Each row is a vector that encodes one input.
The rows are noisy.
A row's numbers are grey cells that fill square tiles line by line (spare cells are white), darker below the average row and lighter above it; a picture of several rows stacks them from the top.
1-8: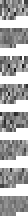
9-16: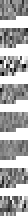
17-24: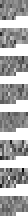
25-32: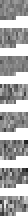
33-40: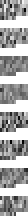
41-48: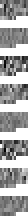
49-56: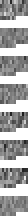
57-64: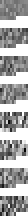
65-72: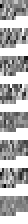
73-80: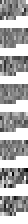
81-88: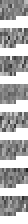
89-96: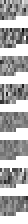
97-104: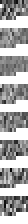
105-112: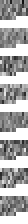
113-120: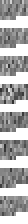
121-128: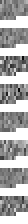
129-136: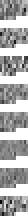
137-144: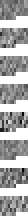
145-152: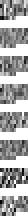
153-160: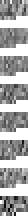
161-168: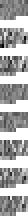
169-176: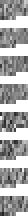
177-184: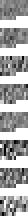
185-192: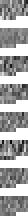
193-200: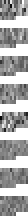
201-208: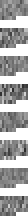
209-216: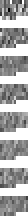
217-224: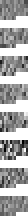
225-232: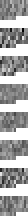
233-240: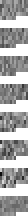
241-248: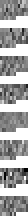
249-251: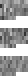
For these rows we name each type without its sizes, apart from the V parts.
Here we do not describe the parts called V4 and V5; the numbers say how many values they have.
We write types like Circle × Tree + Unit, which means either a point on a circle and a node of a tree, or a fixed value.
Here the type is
Label × Tree × V4 × V5 + Unit.
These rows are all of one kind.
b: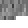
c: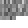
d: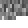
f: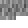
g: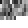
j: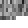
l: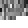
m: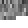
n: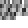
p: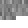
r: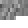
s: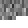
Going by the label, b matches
f, m, n and s.
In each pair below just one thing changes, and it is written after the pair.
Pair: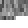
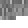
the value of V5
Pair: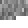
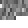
the node of the tree
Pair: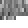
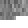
the value of V4
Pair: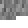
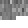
the node of the tree
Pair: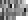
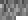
the node of the tree
